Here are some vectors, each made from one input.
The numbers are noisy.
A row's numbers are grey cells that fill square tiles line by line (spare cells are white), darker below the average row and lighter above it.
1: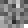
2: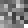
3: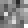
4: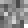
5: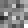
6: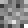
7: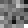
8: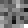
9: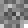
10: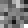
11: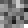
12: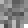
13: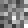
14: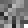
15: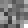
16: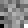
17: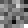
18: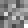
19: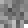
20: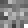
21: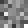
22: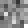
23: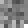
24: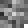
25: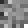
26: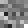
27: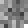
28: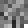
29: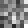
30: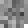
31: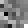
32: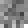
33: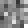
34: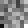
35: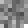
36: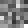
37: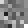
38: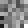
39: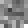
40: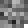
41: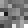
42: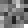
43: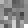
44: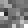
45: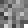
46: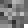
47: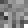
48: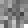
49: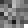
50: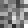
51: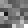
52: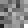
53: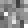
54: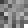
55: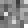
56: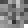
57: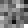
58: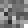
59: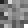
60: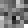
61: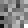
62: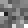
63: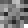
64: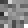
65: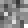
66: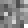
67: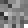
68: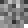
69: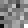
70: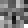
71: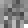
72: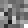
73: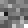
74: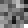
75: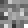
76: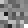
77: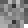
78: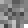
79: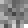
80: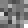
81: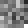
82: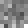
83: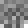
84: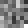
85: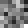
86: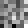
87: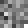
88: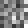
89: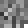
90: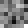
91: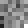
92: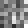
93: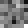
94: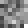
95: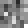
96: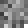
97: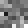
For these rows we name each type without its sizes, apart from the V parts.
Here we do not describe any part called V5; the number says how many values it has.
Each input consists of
a true/false value, together with either a point on a line, or a value of V5.
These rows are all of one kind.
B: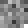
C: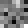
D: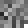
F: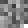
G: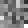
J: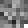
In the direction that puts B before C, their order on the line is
B, F, G, D, J, C.
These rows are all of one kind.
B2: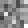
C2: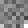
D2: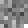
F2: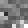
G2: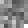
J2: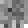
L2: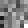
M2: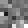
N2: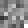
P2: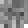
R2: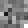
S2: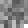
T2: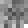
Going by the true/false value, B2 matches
L2 and N2.
